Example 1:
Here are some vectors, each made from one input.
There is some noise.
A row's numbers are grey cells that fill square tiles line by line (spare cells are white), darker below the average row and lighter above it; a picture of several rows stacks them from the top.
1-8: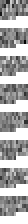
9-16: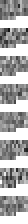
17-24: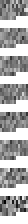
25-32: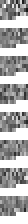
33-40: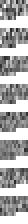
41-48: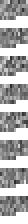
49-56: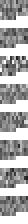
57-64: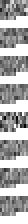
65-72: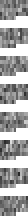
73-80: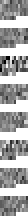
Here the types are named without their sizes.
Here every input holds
four true/false values.
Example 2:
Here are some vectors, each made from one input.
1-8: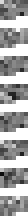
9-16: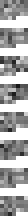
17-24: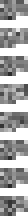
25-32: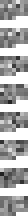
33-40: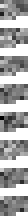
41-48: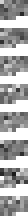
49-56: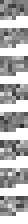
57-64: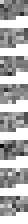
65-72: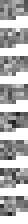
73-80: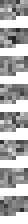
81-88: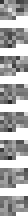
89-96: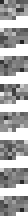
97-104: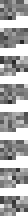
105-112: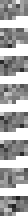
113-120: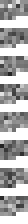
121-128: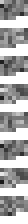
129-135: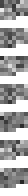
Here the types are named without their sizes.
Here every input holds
a label.
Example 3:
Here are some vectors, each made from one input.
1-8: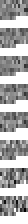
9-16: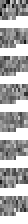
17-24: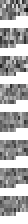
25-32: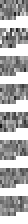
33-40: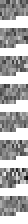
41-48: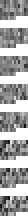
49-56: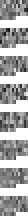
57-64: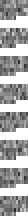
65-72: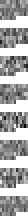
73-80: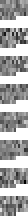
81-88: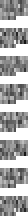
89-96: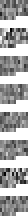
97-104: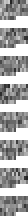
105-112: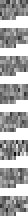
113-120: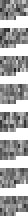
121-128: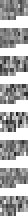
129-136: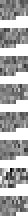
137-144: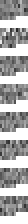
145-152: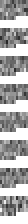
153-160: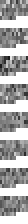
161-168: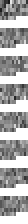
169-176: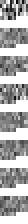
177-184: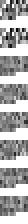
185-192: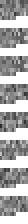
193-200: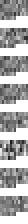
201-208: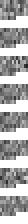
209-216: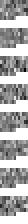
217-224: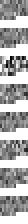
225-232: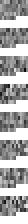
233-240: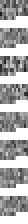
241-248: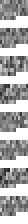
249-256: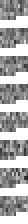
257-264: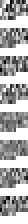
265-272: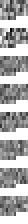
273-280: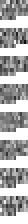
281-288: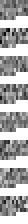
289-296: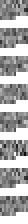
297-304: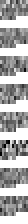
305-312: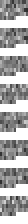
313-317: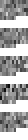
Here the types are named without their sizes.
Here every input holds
three true/false values.
